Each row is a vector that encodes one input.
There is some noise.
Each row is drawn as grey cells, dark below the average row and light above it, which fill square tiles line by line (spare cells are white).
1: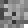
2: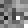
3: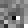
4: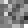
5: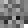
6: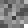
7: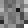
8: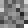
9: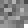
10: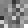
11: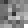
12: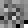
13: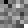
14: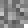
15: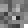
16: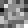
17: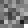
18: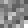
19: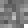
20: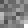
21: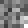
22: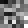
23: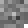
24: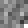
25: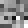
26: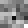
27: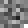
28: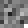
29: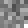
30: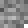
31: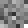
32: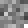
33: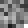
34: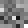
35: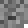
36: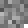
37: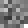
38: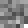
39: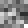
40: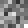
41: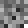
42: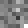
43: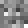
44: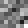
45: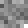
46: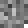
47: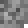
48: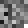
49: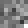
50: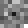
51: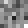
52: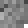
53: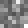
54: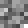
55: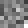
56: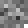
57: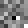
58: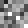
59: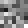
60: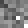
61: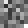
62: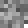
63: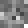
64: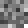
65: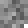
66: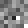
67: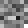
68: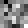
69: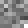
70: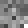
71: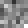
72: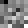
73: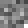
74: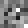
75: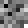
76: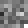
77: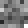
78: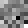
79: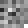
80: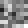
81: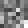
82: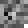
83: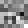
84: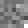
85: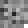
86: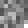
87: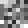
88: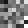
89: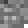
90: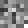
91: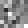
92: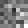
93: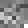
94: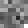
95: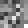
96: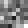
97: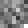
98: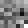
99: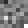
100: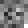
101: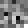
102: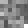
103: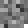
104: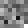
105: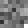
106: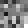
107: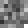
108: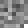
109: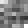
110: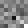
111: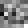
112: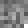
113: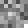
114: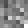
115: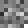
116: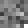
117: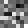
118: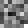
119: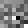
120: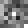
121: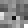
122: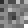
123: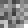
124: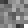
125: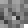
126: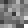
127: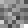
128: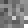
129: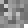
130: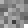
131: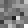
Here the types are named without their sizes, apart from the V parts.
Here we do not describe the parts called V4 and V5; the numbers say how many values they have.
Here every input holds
a node of a tree and a value of V4, together with either three true/false values, or a value of V5.
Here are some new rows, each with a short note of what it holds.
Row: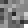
a node of a tree, three true/false values and a value of V4
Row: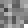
a node of a tree, a value of V4 and a value of V5
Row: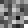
a node of a tree, a value of V4 and a value of V5
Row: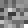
a node of a tree, a value of V4 and a value of V5
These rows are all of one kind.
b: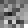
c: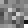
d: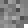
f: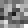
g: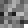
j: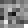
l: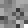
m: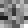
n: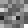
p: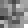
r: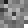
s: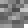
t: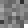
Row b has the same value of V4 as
f, j and p.
